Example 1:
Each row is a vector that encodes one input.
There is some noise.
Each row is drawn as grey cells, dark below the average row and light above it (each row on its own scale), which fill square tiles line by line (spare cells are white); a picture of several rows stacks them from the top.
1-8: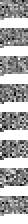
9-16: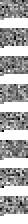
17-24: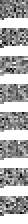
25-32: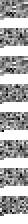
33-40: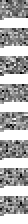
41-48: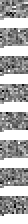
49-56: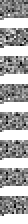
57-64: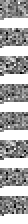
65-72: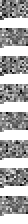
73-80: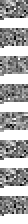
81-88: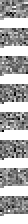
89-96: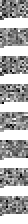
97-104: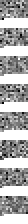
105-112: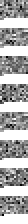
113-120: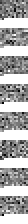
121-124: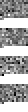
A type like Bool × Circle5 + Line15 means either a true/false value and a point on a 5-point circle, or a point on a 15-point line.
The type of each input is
Label11.
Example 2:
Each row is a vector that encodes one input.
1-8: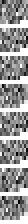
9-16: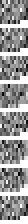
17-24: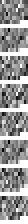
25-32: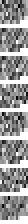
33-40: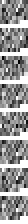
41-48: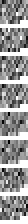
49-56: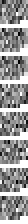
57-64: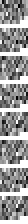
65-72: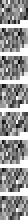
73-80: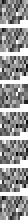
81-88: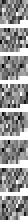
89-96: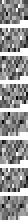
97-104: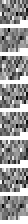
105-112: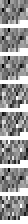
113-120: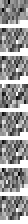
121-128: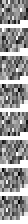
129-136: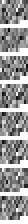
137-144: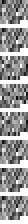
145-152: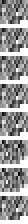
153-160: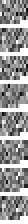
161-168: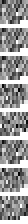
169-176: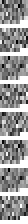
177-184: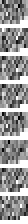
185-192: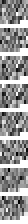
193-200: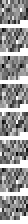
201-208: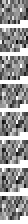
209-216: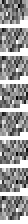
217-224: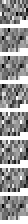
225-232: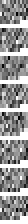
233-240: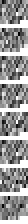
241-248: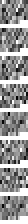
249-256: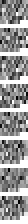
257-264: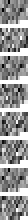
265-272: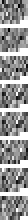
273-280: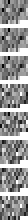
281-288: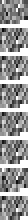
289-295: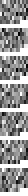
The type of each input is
Bool × Bool × Bool.
